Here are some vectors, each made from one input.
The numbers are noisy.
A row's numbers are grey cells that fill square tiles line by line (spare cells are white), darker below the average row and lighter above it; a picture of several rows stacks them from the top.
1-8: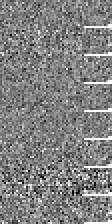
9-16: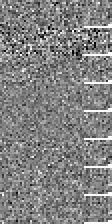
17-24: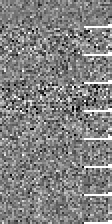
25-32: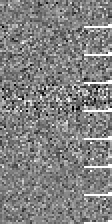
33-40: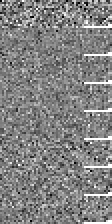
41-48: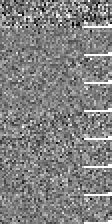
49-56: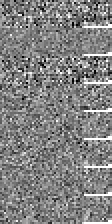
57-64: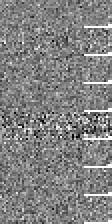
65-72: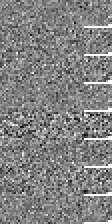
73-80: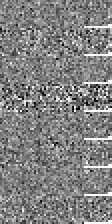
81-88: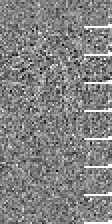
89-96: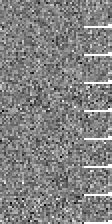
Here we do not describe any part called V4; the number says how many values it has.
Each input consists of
a list of up to two items, each one of 5 labels and a value of V4.
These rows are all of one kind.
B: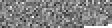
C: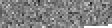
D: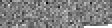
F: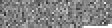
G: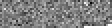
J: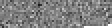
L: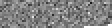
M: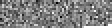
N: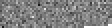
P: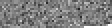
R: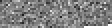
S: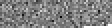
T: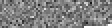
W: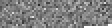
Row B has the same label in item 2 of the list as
C, M, R and S.
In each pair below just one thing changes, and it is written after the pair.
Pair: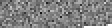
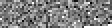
the value of V4 in item 2 of the list
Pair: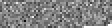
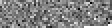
the value of V4 in item 2 of the list
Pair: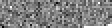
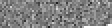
the value of V4 in item 1 of the list
